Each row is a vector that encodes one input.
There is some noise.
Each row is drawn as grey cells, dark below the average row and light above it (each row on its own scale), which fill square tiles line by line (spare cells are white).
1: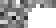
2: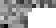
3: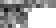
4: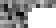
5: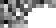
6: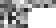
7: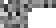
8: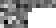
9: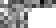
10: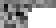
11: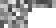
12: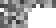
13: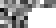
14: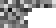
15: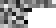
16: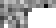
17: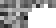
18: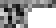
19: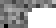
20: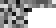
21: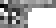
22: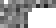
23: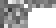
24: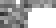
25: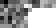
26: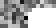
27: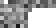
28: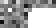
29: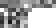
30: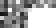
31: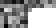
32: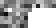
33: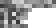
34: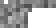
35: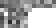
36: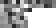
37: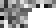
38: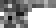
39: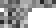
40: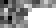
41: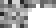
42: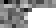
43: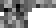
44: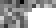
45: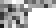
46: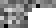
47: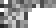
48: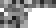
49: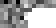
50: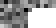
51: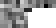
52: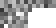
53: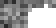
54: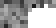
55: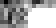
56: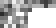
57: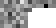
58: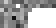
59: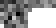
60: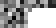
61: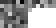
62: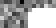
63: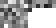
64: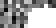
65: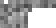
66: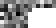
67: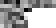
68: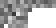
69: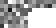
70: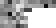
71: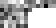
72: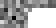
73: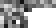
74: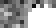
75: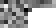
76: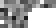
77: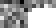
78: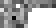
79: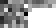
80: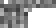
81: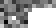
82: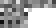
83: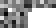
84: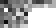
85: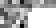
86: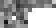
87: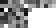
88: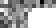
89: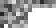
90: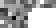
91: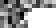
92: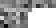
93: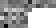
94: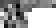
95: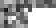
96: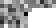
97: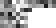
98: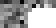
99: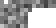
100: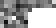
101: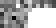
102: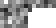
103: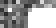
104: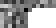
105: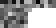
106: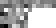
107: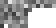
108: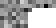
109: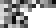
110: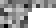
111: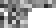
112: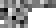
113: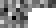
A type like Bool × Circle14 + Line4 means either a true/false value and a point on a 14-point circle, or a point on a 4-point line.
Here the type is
(Bool × Bool × Bool + Line9) × Line9.
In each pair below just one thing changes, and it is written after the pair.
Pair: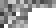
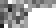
one of the three true/false values
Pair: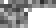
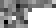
the place on the 9-point line
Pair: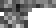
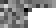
one of the three true/false values
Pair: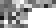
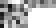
one of the three true/false values
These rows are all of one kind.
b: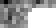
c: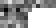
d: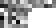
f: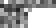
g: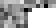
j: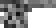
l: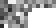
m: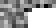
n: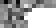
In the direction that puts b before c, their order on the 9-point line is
b, j, n, m, c, l, g, d, f.
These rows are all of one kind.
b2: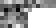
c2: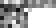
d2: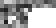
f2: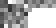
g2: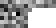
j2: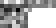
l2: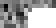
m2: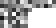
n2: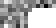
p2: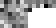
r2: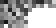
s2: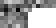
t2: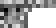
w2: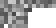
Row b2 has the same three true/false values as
c2, j2, s2 and t2.
